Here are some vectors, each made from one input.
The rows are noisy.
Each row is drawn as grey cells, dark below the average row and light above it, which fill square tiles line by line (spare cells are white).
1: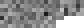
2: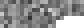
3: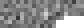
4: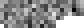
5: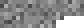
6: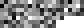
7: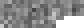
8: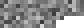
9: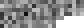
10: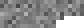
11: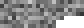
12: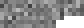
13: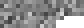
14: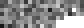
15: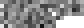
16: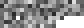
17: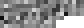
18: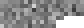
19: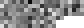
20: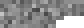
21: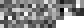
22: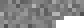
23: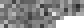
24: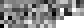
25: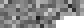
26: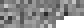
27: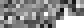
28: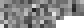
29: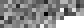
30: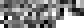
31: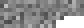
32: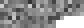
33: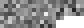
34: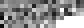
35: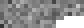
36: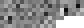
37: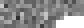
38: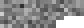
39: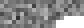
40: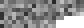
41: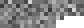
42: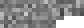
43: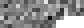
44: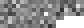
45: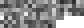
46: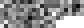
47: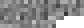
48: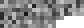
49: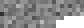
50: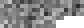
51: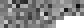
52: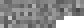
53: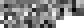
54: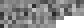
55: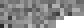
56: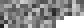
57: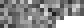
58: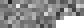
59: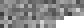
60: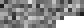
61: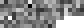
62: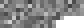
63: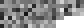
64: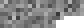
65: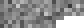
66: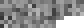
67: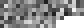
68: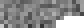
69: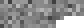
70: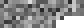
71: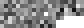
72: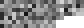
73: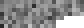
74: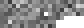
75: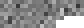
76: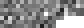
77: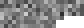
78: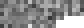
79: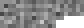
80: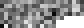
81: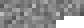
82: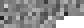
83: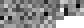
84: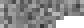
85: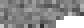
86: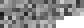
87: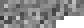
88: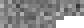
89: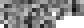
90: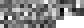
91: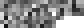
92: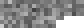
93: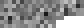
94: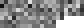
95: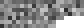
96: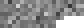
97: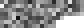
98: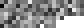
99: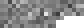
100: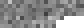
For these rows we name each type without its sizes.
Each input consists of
a point on a line and a true/false value, together with either a fixed value, or a node of a tree.
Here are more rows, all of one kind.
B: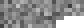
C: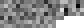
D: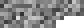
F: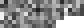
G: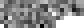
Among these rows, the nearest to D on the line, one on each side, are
C and F.
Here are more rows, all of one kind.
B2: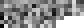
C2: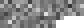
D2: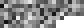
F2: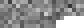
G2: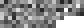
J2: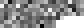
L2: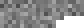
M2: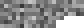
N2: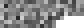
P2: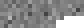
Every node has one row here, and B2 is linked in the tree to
F2.
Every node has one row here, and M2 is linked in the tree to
G2.
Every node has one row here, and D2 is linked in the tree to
L2.
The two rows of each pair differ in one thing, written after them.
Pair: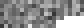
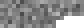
the true/false value
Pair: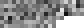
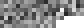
the place on the line
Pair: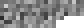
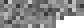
the node of the tree
